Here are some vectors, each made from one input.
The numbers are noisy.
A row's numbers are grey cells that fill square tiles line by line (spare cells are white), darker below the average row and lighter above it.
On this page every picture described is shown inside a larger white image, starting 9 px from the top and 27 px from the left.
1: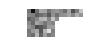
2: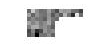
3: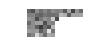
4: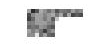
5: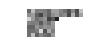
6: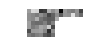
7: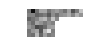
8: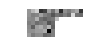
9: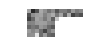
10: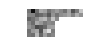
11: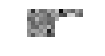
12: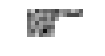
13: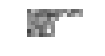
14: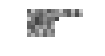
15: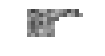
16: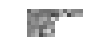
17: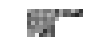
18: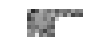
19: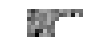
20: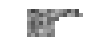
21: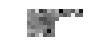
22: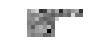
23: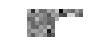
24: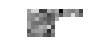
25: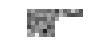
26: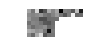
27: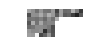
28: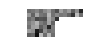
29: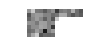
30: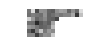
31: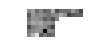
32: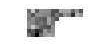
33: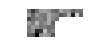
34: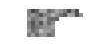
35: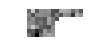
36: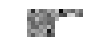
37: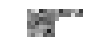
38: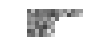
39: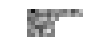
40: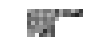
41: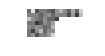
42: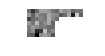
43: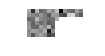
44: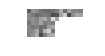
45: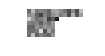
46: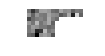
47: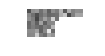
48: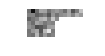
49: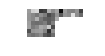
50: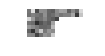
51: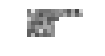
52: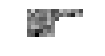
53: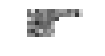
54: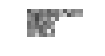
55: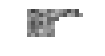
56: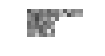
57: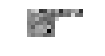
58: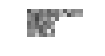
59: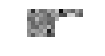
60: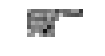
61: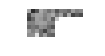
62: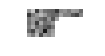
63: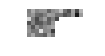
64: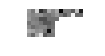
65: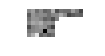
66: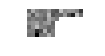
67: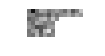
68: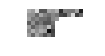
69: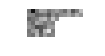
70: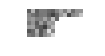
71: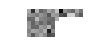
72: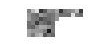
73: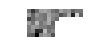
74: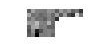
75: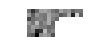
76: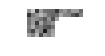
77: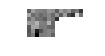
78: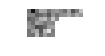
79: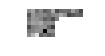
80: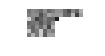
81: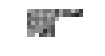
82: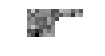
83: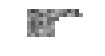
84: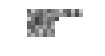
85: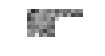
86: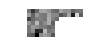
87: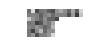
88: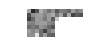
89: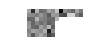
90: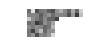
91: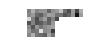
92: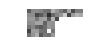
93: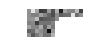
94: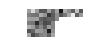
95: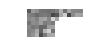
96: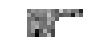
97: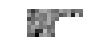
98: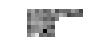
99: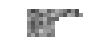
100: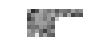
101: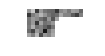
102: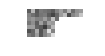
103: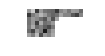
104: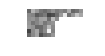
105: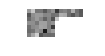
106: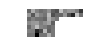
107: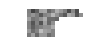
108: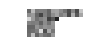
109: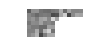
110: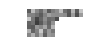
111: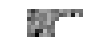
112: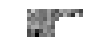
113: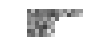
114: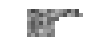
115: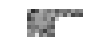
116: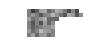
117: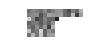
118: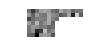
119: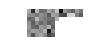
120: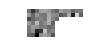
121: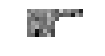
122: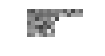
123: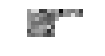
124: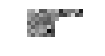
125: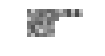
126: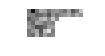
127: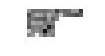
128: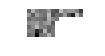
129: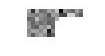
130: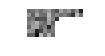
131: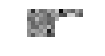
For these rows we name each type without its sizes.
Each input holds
a label, together with either a fixed value, or a node of a tree.
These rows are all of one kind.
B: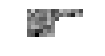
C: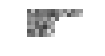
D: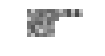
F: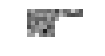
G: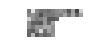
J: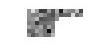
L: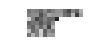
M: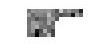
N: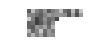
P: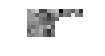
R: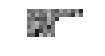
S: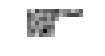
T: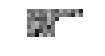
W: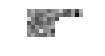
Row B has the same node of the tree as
C, J and S.
